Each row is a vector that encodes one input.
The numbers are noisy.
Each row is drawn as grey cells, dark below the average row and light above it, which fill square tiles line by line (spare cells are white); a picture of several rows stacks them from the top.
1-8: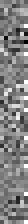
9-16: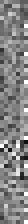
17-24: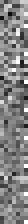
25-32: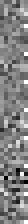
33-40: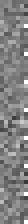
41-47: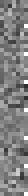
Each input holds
a point on a 5-point line and a true/false value.
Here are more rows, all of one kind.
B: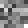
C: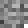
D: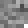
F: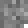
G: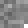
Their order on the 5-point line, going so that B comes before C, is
B, C, G, F, D.
